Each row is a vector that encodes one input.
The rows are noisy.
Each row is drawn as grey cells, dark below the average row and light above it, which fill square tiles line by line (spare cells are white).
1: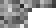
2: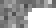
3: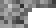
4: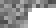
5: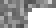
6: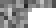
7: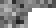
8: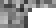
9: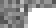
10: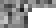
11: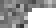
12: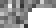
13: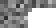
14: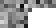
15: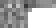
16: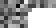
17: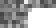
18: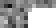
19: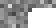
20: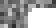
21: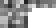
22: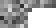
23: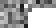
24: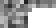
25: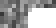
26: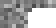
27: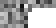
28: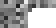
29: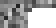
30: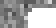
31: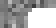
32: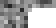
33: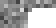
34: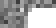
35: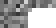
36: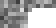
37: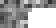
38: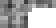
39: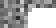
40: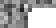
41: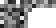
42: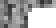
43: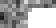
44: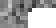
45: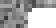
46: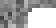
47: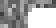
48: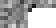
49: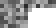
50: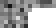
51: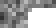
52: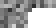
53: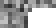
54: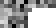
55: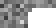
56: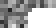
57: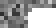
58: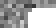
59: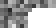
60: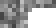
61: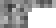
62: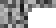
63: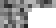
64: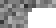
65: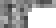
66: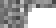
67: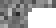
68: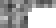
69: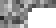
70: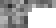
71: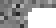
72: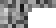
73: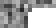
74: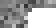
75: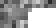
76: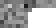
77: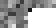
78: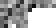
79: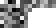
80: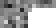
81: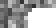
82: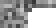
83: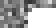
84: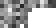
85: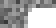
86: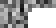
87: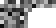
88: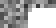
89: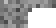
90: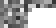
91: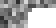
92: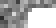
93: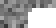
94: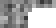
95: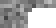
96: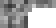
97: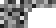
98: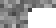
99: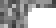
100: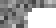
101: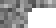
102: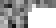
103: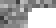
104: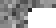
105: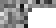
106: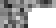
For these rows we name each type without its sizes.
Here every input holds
a list of points on a line.
